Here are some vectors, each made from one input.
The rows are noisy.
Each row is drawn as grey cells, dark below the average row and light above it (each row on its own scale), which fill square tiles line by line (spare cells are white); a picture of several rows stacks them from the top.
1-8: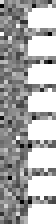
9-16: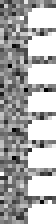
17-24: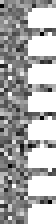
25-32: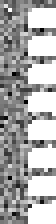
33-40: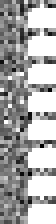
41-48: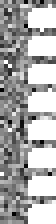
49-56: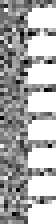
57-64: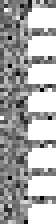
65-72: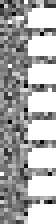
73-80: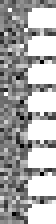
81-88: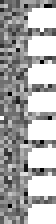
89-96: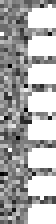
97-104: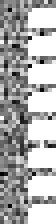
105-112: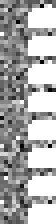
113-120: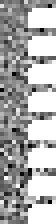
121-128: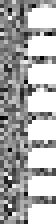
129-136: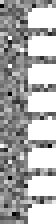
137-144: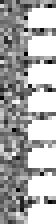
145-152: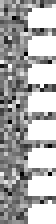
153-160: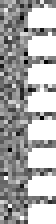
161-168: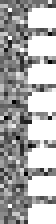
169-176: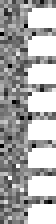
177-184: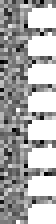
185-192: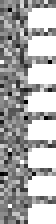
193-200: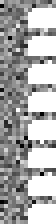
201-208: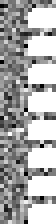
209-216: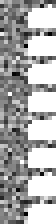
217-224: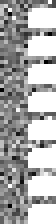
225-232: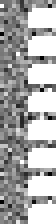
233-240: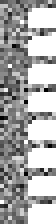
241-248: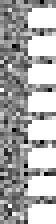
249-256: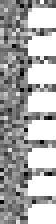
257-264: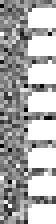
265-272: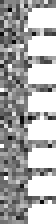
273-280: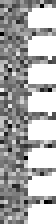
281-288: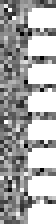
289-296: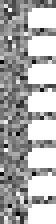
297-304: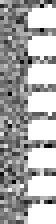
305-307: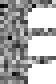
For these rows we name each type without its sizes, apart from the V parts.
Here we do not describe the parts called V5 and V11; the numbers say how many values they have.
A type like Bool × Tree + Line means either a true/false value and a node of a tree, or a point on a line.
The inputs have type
Bool × Line × (Tree × V5 × V11 + Unit) × V5.
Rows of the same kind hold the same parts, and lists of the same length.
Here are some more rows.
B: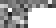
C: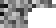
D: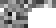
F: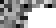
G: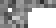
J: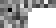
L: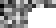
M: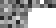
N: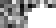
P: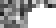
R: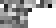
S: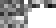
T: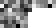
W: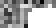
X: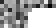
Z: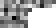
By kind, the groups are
B, D, J, M, N, R, S, W, X, Z
C, F, G, L, P, T

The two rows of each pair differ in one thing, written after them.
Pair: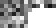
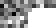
the place on the line
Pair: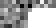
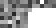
the place on the line
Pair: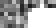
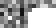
the true/false value
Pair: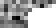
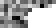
the value of V11
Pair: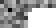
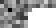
the node of the tree
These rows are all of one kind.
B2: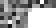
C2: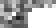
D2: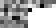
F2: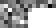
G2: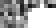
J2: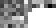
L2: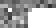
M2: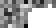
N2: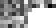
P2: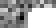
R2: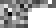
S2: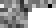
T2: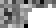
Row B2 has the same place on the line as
D2, M2 and T2.
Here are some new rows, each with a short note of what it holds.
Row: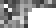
a point on a line, a node of a tree, a true/false value, two values of V5 and a value of V11
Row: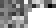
a point on a line, a node of a tree, a true/false value, two values of V5 and a value of V11
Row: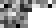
a point on a line, a true/false value and a value of V5
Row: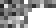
a point on a line, a node of a tree, a true/false value, two values of V5 and a value of V11
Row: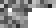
a point on a line, a true/false value and a value of V5
